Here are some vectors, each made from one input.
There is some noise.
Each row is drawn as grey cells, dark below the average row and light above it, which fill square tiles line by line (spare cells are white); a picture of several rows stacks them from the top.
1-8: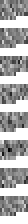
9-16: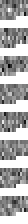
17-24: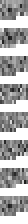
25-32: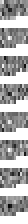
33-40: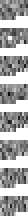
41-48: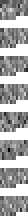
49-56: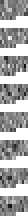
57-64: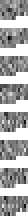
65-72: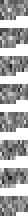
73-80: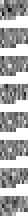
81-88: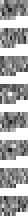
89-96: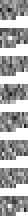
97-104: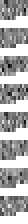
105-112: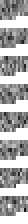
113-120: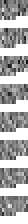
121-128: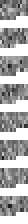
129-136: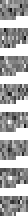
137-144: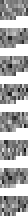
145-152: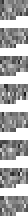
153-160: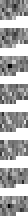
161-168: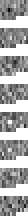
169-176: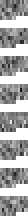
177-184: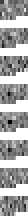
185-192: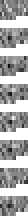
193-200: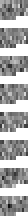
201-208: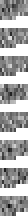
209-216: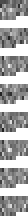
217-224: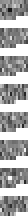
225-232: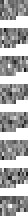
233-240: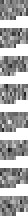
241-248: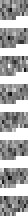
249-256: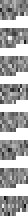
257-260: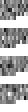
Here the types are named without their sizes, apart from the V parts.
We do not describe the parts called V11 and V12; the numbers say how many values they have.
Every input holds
a true/false value, together with either a point on a line, or a value of V11 and a value of V12.
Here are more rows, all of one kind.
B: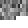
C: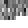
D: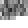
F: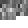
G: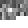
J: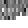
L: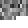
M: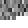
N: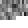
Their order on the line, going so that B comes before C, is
L, B, M, F, G, J, C, N, D.
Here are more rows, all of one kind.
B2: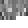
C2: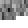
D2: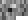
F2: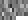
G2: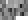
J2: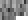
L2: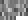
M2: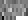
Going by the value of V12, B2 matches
C2 and M2.
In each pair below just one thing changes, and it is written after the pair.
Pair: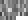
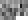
the true/false value
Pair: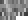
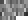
the value of V11
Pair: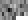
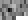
the value of V12
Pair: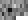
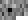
the value of V12
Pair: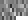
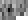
the true/false value
